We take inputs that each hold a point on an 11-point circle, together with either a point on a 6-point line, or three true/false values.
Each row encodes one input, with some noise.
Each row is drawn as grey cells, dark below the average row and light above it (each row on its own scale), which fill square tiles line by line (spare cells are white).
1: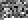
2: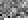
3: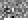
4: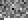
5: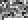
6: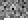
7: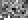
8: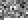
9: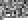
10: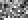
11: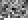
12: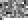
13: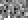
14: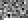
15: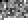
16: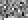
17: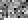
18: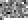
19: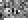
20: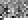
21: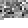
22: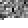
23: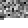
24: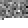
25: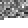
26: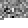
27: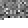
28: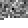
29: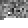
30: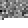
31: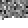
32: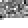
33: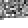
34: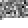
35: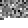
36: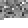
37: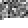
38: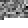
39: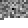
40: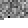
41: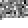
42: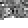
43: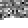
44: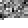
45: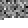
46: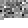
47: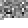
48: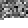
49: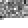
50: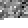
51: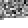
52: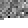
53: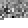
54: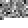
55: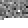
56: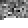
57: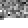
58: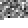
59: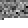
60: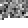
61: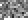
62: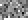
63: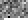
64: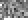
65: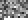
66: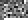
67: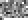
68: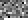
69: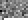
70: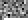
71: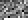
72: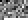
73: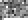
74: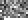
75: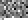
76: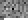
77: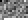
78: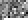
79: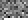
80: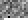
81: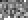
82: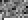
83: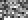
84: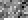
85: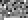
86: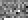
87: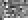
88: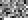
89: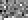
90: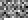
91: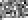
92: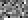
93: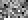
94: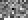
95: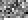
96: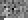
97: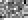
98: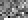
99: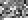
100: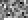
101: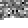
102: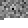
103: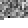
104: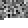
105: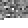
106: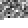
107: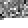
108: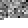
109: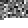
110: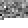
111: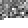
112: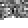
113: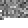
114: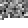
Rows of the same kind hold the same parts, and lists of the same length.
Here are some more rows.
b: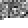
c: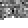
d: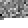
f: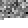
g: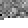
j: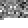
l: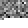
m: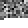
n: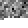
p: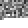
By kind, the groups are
b, d, f, g, p
c, j, l, m, n

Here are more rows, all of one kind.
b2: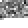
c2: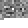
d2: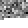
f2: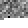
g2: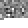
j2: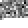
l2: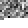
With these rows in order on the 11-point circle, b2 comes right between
f2 and j2.
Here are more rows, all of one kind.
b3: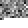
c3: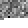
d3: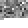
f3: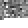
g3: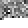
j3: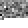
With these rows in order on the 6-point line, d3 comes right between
c3 and f3.
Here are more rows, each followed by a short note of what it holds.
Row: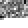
a point on an 11-point circle and a point on a 6-point line
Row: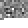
a point on an 11-point circle and a point on a 6-point line
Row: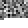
a point on an 11-point circle and three true/false values
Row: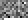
a point on an 11-point circle and three true/false values
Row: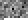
a point on an 11-point circle and three true/false values
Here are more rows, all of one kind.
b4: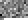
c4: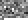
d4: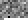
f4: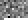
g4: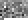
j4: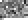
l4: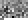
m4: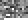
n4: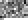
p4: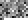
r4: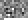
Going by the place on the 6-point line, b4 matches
g4, l4 and p4.
